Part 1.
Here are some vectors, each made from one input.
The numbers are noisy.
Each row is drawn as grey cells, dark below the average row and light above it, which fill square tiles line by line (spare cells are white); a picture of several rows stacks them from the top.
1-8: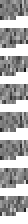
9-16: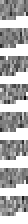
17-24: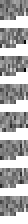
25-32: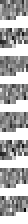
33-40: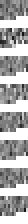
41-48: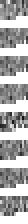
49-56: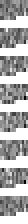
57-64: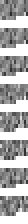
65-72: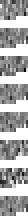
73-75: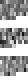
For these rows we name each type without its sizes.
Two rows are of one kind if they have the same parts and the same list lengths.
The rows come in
3 kinds.
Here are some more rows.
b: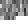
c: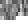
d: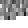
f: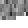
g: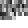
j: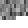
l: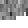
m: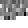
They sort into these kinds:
b, c, d, m
f, j, l
g

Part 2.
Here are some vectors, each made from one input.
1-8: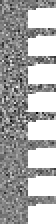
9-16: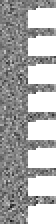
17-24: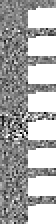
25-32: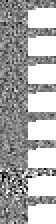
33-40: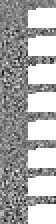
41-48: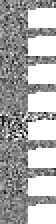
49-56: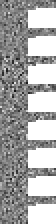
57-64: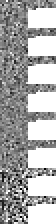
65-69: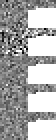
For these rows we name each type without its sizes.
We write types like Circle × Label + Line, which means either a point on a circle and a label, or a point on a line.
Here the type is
List(Line).
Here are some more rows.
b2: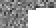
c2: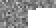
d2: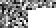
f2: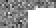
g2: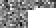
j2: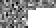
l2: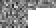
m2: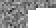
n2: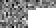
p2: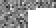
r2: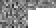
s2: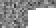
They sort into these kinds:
b2, c2, m2, s2
d2
f2, g2, j2, l2, n2, p2, r2

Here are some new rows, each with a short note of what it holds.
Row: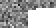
a list of two items
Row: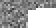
a list of two items
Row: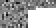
a list of one item
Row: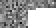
a list of one item
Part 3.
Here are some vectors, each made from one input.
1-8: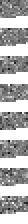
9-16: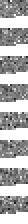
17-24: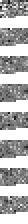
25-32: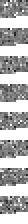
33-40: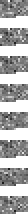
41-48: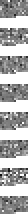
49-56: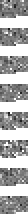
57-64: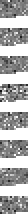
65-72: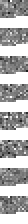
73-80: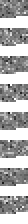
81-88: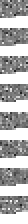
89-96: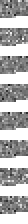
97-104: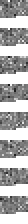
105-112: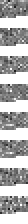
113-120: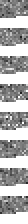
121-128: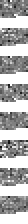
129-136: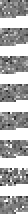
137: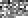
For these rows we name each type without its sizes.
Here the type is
List(Circle).
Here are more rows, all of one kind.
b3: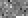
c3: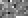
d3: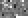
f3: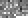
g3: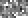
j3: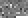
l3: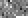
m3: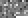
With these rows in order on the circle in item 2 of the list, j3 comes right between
b3 and f3.
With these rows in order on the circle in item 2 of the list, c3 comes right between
g3 and m3.
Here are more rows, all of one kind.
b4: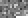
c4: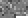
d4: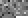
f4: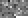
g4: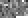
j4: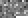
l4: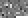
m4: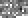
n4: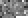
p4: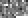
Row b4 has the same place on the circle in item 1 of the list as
g4, j4, n4 and p4.
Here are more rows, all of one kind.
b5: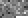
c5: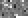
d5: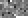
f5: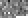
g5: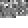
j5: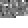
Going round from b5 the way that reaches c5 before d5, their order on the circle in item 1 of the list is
b5, c5, d5, f5, g5, j5.
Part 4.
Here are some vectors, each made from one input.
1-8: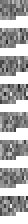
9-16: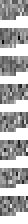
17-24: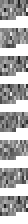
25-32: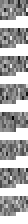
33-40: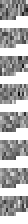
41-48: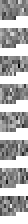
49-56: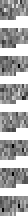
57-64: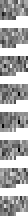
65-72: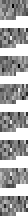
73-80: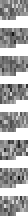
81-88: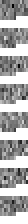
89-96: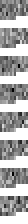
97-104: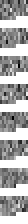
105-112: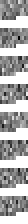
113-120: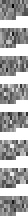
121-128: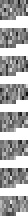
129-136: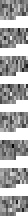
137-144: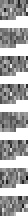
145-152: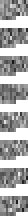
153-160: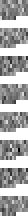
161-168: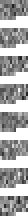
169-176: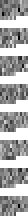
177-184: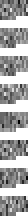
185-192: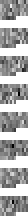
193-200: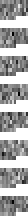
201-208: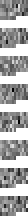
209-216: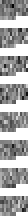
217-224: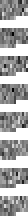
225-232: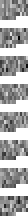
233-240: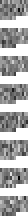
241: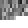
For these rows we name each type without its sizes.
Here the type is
Line × (Tree + Unit).
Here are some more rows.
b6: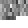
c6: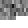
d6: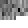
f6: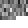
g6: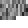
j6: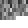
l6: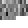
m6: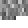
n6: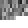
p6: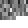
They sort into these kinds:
b6, c6, d6, g6, l6, m6
f6, j6, n6, p6

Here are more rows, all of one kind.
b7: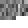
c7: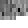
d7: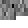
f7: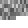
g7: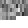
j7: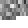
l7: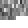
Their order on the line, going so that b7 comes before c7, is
j7, g7, d7, b7, c7, l7, f7.
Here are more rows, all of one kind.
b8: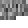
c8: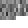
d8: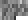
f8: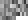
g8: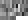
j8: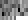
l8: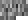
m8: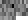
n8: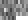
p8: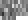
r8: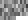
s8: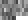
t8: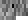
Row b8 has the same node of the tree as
c8 and l8.
